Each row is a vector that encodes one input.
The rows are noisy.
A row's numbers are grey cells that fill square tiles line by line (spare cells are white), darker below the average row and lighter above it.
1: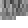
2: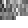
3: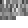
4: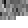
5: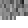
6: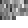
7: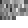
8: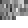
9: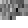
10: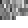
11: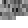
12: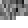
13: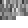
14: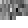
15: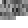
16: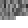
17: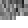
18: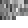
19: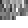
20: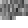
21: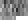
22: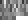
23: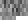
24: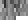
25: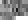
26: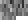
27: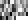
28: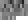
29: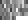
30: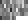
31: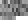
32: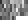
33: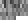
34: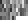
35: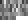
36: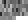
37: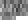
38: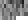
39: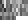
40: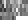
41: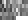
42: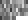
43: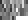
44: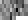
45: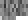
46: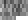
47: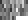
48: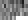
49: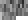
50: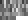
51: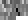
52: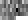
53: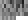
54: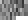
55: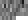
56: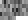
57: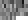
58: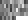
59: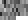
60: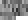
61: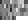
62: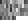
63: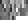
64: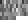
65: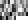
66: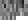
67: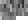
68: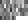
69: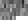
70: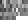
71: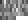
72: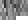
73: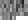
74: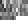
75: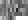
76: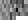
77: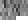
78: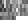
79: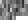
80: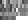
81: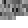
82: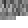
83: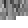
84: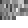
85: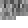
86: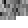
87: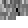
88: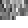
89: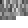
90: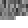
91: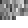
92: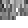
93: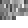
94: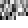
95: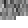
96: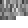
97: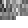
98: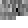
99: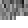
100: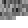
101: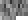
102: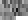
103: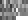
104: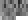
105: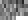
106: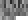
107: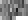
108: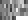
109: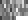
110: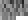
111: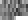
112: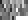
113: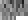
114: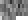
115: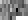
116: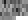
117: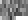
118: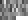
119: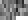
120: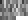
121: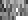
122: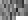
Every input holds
a list of up to two points on a 7-point line.
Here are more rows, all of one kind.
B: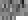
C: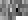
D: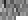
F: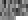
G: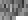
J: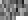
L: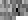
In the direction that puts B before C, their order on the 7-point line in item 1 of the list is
J, B, G, C, F, L, D.
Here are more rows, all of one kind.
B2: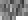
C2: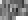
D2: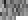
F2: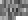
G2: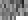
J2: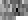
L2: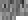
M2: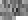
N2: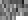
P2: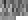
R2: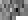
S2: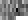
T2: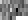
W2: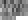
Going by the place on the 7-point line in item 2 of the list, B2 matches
D2, G2, L2 and W2.
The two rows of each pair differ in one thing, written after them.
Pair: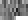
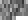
the place on the 7-point line in item 1 of the list
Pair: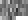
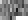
the place on the 7-point line in item 1 of the list
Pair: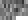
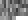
the place on the 7-point line in item 1 of the list
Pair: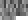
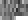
the place on the 7-point line in item 2 of the list
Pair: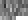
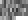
the place on the 7-point line in item 2 of the list
